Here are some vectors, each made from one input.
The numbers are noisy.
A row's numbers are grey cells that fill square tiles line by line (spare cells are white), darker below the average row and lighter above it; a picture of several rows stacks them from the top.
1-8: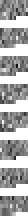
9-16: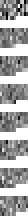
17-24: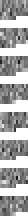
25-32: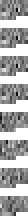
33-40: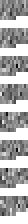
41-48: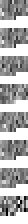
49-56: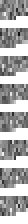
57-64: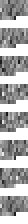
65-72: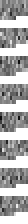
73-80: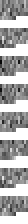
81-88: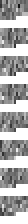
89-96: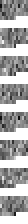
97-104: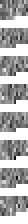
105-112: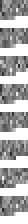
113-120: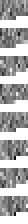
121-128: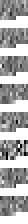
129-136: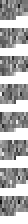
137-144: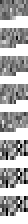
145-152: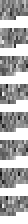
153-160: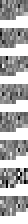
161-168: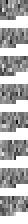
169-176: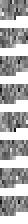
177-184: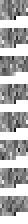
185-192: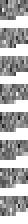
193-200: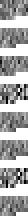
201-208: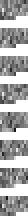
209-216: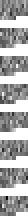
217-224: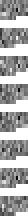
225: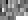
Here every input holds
either a point on an 8-point circle, or a fixed value, or three true/false values.
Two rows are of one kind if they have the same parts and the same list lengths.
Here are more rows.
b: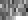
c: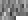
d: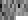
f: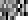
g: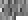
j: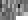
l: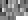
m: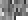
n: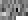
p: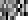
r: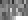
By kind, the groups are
b, d, j, l, r
c, g, m, n
f, p

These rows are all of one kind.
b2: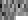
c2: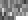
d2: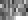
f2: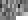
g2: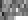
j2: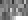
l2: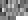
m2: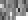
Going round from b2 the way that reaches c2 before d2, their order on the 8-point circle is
b2, f2, l2, c2, m2, d2, j2, g2.
